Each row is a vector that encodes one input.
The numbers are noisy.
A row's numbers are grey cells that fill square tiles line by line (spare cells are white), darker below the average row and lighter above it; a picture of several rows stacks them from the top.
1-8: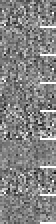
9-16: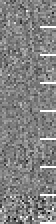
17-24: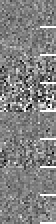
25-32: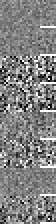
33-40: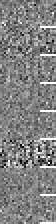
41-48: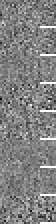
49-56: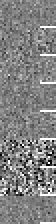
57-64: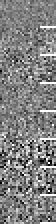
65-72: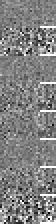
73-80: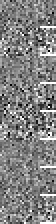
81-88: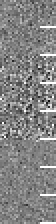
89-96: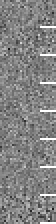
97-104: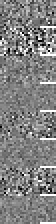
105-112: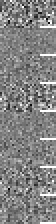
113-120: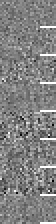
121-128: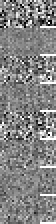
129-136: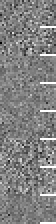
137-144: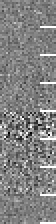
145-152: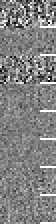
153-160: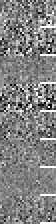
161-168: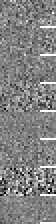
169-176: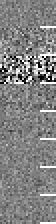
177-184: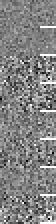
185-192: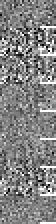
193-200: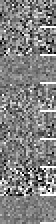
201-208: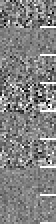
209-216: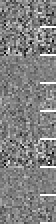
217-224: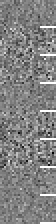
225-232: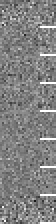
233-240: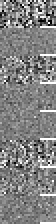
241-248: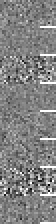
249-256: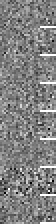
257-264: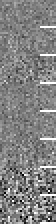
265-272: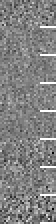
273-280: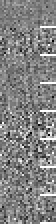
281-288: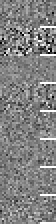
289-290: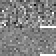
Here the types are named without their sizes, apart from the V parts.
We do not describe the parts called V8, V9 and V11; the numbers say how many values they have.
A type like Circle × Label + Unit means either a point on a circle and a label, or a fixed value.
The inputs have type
(Tree × Tree × (Tree + V11) × V8 + Unit) × V9.
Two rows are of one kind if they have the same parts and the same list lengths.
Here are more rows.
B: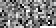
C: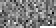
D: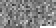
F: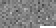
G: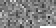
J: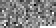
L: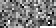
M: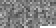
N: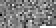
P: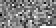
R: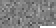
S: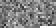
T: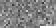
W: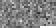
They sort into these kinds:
B, D, F, G, L, S, T, W
C, M, R
J, N, P

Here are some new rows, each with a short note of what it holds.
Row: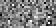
a value of V9
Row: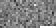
a node of each of two trees, a value of V8, a value of V9 and a value of V11
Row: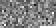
a value of V9
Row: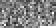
a value of V9
